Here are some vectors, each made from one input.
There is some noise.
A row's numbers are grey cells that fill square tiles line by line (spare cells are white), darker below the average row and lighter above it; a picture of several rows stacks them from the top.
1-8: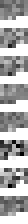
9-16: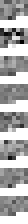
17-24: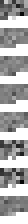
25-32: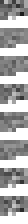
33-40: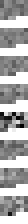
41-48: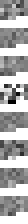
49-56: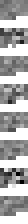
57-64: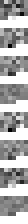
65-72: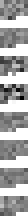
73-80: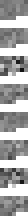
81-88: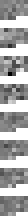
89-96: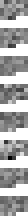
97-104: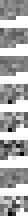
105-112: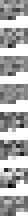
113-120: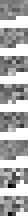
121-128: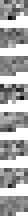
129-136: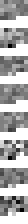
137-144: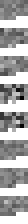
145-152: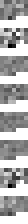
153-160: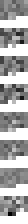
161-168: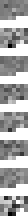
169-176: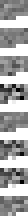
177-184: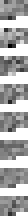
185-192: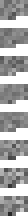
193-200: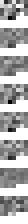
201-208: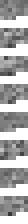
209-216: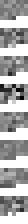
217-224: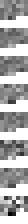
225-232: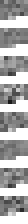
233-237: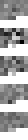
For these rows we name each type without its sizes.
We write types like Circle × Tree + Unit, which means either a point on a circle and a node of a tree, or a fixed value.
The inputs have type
(Bool × Bool × Bool × Bool + Unit) × Tree.
